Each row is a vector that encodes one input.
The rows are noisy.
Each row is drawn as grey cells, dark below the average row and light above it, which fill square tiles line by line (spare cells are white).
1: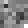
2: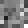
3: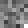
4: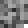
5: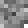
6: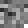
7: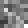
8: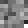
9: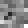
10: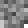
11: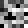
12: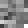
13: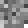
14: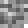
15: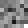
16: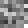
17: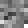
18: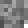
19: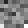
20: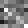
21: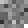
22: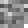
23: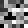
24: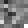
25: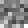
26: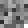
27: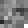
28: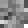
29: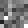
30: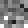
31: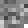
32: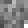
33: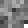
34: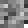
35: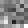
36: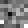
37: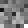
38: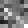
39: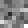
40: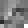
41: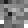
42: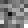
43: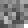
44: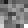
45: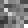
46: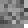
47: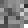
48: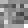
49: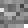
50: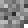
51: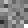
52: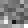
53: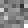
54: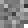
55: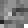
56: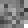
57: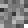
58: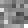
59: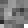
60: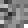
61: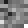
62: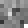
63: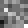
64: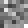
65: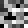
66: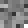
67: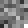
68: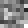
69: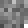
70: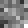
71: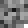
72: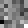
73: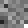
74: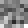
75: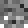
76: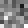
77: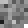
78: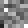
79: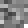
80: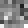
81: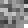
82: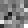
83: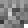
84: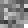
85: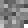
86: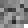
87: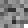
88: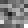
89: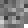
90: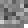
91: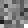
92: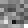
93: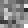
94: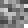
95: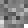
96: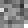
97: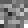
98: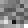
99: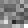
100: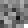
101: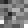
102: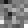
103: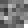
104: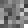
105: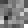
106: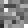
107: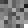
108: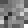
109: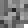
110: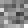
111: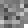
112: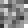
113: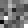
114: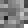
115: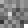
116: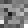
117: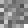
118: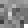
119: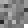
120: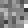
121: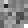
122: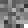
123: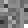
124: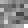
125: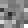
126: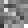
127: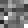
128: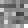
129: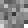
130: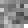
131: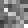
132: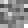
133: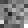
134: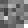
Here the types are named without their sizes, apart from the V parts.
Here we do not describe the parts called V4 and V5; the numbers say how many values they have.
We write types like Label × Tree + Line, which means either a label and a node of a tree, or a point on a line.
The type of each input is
(Bool × V4 + Tree) × V5 + Unit.
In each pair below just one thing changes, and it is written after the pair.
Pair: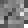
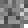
the value of V4
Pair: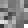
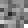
the value of V4
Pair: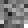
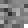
the true/false value
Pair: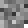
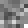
the true/false value
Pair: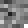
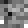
the true/false value
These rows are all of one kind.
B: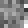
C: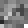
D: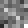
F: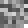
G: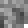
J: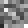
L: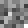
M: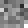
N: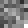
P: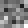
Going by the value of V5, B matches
D, M, N and P.
